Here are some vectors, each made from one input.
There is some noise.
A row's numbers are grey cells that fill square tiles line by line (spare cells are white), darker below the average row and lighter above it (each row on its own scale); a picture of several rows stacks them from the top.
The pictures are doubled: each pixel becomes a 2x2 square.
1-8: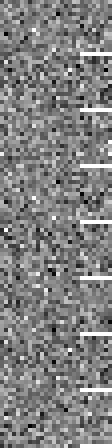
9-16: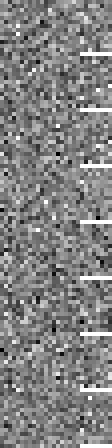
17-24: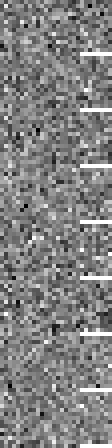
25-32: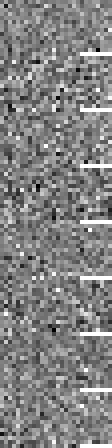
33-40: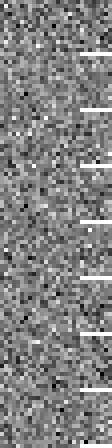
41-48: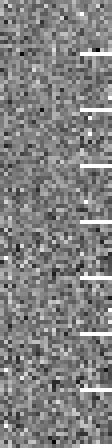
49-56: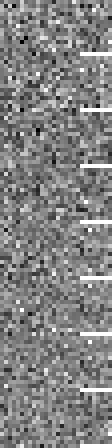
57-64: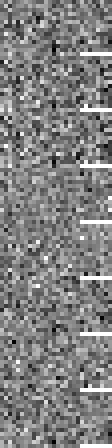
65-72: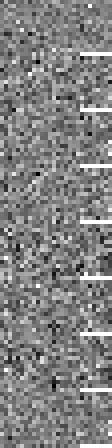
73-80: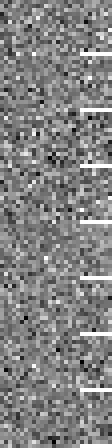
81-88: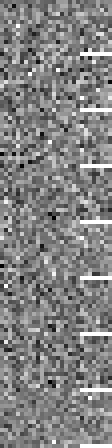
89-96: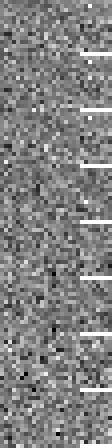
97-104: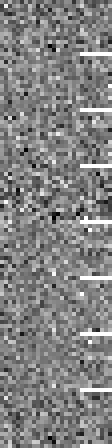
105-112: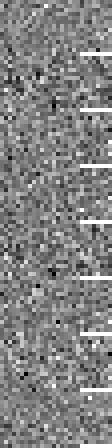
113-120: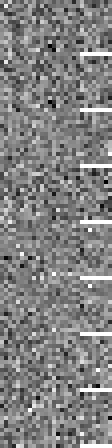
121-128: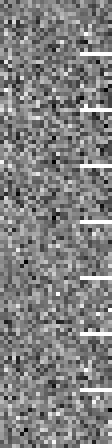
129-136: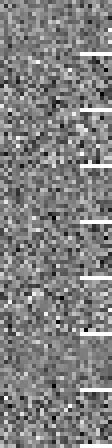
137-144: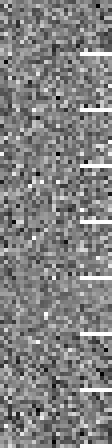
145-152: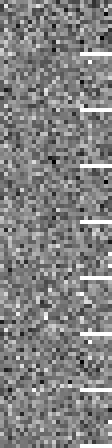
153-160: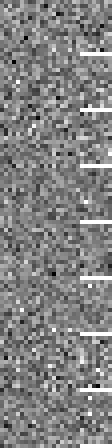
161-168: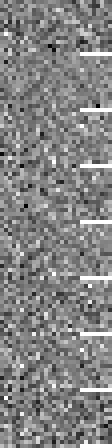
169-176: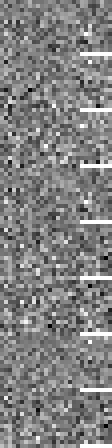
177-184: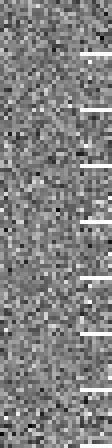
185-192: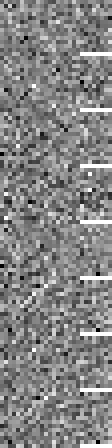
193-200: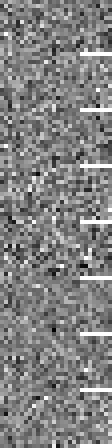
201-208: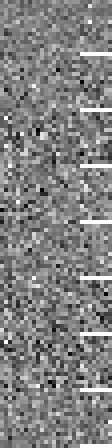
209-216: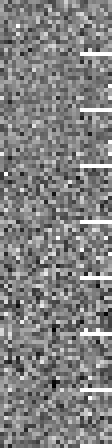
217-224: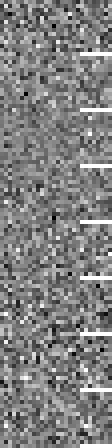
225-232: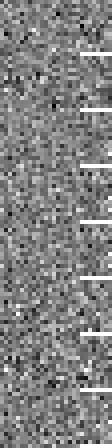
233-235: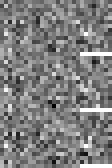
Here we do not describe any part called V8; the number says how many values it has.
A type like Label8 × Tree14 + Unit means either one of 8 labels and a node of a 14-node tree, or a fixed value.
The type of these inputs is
(Circle9 + Unit) × Line7 + Line6 × V8.
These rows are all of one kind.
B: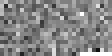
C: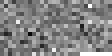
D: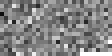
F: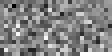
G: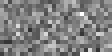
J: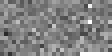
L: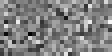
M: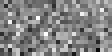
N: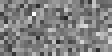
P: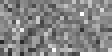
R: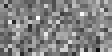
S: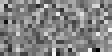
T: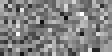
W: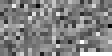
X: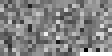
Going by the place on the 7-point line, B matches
G, M, R and T.
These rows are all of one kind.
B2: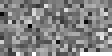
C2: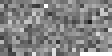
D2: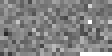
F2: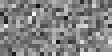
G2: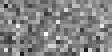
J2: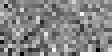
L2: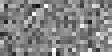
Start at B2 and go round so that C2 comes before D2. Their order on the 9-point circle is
B2, C2, J2, L2, F2, D2, G2.
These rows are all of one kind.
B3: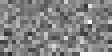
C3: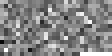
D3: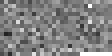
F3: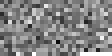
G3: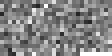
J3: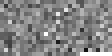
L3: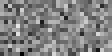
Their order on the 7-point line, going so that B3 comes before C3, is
D3, B3, C3, L3, J3, F3, G3.
